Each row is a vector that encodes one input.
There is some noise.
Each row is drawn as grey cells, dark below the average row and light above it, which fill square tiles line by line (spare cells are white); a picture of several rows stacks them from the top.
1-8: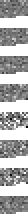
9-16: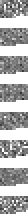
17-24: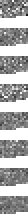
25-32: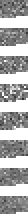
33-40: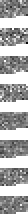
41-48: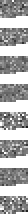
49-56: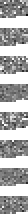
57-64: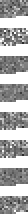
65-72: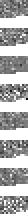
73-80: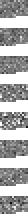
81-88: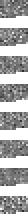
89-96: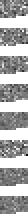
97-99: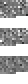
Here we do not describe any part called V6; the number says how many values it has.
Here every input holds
one of 8 labels, together with either three true/false values, or a value of V6.
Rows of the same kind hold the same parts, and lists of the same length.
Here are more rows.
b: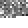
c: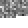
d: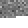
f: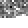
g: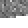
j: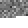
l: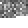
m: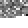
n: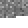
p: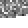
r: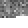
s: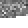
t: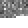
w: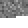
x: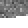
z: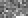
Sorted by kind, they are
b, c, d, j, m, n, t, w, z
f, g, l, p, r, s, x

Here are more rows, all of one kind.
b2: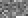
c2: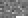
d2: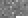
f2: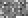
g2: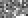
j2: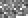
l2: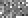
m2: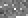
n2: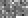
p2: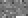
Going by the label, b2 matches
f2, j2 and n2.
